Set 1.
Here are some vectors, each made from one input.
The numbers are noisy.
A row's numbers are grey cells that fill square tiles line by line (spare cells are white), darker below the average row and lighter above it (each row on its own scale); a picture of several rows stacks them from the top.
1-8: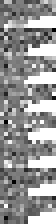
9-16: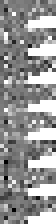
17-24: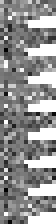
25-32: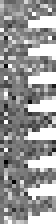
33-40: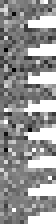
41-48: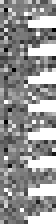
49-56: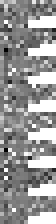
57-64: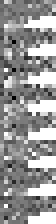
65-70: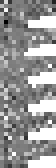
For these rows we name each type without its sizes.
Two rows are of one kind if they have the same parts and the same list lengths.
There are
3 kinds of row.
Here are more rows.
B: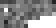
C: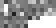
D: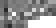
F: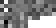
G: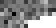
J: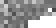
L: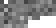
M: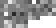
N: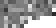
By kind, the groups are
B, C, F, G, J, L, M
D
N

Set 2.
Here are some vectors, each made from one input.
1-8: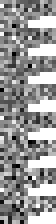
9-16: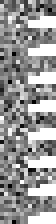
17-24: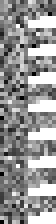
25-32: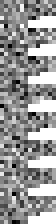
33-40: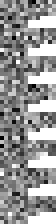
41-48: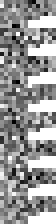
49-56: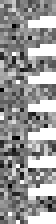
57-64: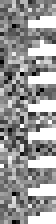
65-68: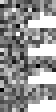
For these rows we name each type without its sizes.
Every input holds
a list of points on a line.
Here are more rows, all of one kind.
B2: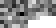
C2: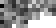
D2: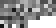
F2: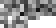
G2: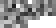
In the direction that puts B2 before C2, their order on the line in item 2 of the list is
D2, F2, G2, B2, C2.
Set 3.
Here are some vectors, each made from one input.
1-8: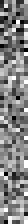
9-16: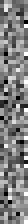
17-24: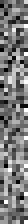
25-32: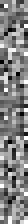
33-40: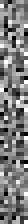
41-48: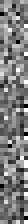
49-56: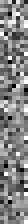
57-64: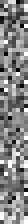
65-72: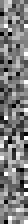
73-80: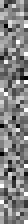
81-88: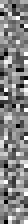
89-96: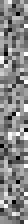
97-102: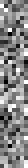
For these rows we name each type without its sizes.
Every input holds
a point on a circle and four true/false values.
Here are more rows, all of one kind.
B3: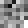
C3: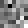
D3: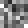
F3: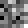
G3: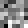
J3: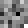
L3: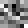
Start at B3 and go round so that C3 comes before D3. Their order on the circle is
B3, C3, F3, J3, L3, D3, G3.
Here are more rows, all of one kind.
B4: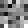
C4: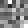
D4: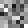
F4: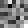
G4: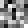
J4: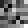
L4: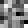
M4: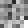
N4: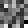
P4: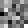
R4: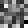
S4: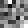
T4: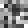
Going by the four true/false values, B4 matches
G4, N4 and R4.
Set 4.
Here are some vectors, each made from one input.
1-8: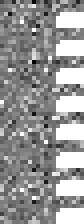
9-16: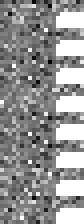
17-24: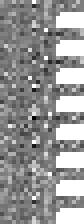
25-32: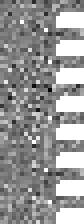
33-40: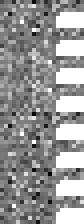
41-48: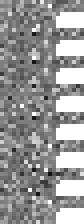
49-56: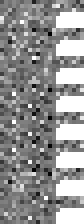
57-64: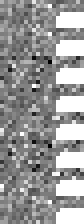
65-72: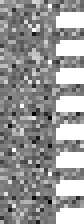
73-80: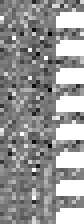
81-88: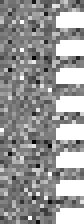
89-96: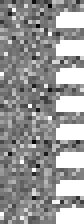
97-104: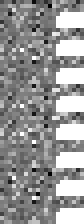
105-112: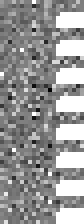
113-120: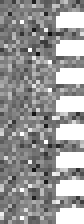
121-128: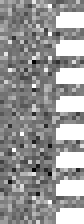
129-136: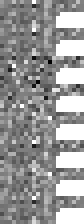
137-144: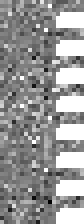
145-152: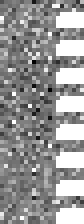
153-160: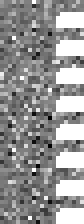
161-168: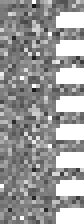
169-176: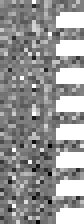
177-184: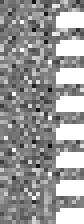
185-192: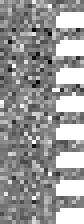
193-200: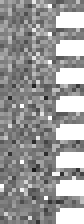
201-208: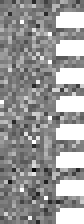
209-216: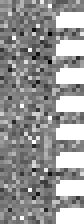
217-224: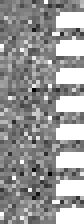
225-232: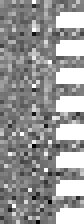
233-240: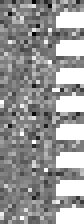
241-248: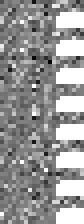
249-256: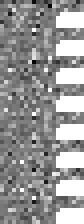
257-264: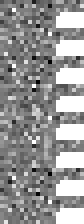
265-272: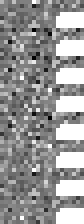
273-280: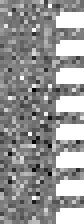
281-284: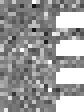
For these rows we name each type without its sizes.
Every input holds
either a point on a line, or three true/false values.
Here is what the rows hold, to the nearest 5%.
About 55% of them hold a point on a line. The rest hold three true/false values.
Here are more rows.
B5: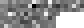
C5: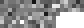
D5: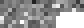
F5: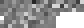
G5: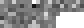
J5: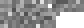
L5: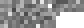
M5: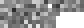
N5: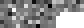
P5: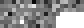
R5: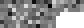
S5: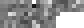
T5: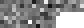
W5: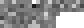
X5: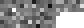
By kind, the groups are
B5, G5, J5, L5, M5, S5, W5
C5, D5, F5, N5, P5, R5, T5, X5

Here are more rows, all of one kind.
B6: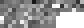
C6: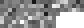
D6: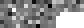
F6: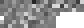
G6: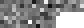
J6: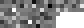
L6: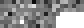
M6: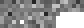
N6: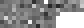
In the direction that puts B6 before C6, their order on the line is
F6, B6, C6, M6, L6, D6, J6, G6, N6.
